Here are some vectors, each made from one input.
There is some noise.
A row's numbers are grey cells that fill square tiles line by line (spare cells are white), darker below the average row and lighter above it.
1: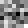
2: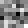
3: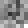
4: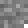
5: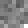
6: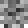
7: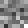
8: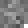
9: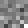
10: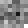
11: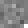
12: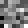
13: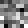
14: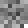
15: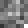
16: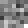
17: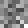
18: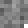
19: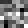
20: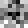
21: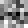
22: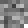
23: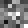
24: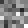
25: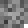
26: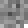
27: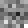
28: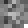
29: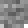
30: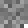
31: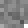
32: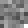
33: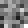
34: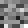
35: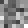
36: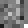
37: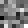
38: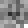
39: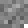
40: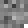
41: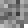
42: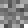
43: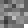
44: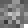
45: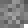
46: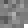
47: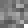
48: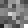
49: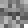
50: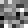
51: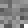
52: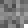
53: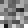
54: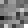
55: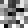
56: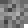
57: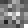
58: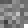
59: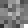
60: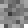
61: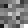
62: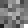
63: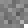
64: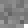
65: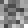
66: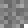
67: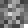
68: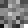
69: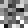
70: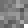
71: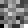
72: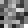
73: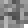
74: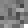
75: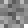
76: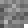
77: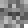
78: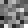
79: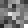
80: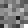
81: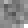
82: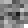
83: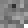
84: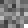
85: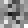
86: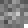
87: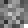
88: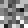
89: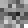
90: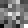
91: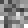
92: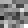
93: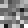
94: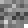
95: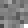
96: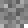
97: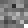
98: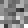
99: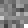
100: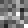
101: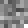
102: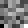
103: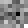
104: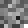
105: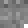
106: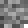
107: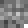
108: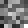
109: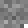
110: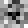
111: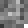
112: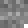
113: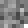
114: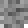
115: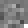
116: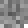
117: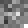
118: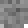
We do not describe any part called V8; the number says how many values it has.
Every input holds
a true/false value, together with either a point on a 6-point line, or a value of V8.
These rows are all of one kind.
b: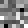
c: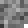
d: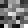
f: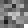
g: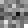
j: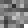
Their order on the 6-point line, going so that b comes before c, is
b, c, g, d, f, j.
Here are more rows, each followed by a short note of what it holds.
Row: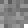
a true/false value and a value of V8
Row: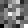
a point on a 6-point line and a true/false value
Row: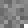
a point on a 6-point line and a true/false value
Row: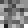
a true/false value and a value of V8
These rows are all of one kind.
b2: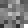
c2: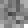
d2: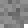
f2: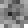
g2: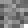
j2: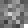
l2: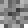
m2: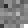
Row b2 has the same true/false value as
g2 and m2.
